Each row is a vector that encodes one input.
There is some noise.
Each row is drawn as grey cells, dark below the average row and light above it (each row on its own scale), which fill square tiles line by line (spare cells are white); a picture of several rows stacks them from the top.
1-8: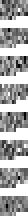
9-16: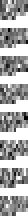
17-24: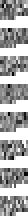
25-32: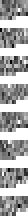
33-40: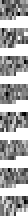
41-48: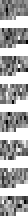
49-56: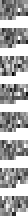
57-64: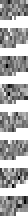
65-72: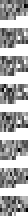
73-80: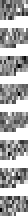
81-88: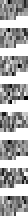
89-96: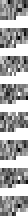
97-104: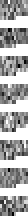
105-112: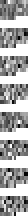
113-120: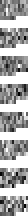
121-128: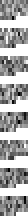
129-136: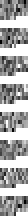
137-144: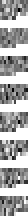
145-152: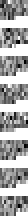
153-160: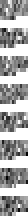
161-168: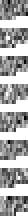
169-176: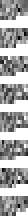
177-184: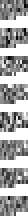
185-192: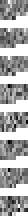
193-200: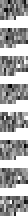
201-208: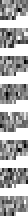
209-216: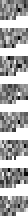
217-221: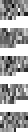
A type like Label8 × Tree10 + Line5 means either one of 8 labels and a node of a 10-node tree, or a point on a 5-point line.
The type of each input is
Bool × Circle11 + Unit.
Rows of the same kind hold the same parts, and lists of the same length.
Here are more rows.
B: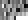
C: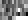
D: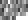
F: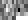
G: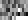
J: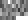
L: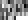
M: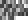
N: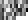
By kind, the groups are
B, C, D, F, G, J, L, M
N

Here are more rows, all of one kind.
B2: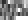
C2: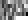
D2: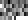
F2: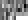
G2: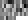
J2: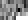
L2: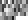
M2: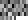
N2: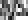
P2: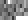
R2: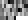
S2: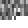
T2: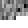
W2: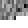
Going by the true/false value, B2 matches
C2, L2, N2 and P2.
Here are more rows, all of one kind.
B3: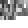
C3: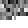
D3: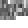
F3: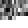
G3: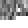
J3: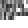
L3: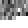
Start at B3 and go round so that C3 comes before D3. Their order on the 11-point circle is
B3, G3, C3, J3, L3, F3, D3.
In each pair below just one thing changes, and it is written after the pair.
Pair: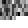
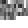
the true/false value
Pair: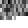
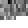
the place on the 11-point circle
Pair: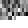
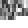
the true/false value
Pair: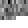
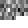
the true/false value
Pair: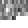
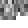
the place on the 11-point circle
